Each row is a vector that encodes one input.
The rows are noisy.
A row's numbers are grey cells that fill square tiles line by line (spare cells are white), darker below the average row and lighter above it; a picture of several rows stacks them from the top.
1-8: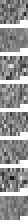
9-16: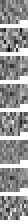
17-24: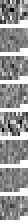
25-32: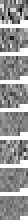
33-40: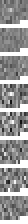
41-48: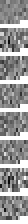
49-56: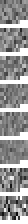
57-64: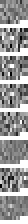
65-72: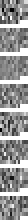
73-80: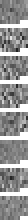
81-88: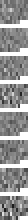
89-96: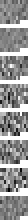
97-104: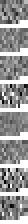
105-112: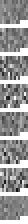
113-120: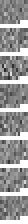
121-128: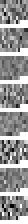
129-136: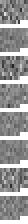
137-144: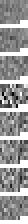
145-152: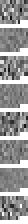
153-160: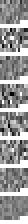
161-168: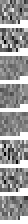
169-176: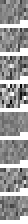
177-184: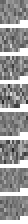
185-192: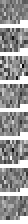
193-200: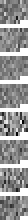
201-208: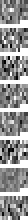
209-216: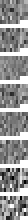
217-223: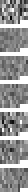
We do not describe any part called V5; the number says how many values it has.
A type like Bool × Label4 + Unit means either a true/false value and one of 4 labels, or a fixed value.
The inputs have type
(Circle6 + Unit) × (Circle8 + Line4) × Tree8 × V5 + Line7.
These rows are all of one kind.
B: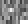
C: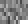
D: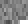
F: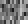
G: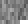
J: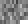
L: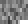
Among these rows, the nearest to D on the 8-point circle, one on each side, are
B and G.
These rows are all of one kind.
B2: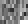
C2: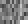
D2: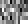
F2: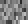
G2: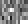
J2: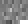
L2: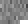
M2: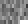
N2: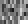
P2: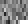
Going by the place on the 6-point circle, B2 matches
C2, F2 and M2.
